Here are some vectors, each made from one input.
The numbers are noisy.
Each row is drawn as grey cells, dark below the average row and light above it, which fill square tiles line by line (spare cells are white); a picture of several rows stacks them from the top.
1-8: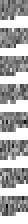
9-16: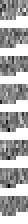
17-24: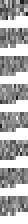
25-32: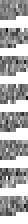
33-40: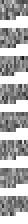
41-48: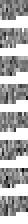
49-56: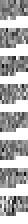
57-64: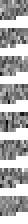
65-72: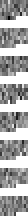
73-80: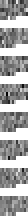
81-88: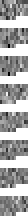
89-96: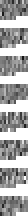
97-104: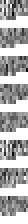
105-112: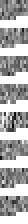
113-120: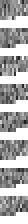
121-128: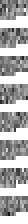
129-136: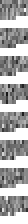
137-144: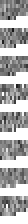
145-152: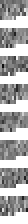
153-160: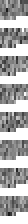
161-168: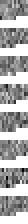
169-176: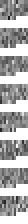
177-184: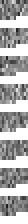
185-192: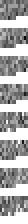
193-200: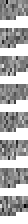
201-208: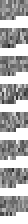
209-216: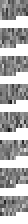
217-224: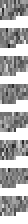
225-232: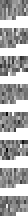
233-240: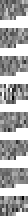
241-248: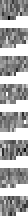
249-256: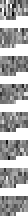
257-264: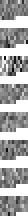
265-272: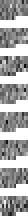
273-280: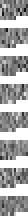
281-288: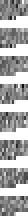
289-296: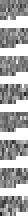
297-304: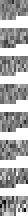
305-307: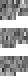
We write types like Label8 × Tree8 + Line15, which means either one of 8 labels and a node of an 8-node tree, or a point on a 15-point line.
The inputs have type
Bool × Tree7 × Tree15 + Unit.
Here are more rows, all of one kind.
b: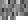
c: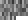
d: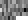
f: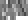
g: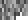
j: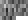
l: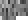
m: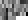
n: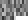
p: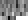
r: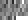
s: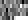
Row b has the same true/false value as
f and n.
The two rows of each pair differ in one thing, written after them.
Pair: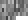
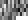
the true/false value
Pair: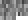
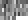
the node of one of the two trees
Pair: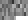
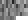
the node of one of the two trees
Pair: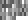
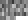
the node of one of the two trees
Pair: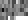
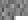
the node of one of the two trees
